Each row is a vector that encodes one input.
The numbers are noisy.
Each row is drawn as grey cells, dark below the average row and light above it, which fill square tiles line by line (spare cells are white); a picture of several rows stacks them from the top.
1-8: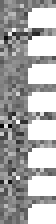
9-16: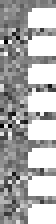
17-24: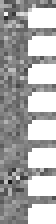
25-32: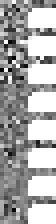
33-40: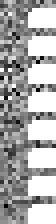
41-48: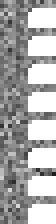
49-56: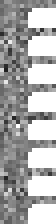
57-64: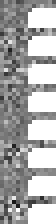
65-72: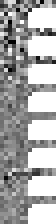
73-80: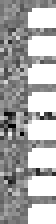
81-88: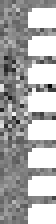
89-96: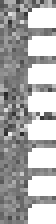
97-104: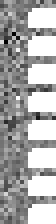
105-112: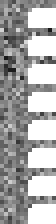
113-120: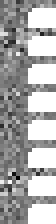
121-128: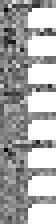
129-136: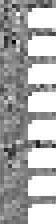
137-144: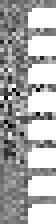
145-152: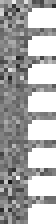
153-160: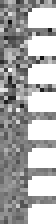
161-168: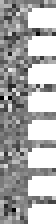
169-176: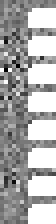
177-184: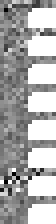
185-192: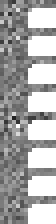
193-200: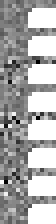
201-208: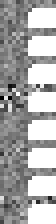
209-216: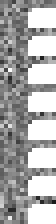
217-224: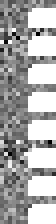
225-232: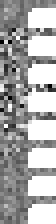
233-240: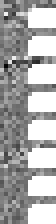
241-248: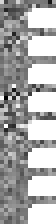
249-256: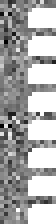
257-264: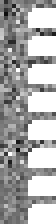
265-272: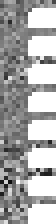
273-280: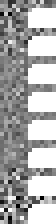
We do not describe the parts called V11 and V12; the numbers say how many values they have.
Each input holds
either a point on a 5-point line, a node of a 14-node tree and a value of V11, or a value of V12.
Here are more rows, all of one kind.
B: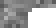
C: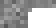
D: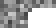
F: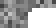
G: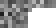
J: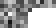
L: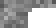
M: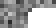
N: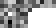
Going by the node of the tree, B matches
J and N.
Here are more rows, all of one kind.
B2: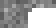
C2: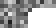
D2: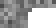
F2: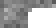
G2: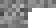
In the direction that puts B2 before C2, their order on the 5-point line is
B2, C2, D2, F2, G2.
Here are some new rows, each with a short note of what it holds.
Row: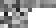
a value of V12
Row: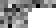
a value of V12
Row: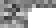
a value of V12
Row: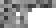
a value of V12
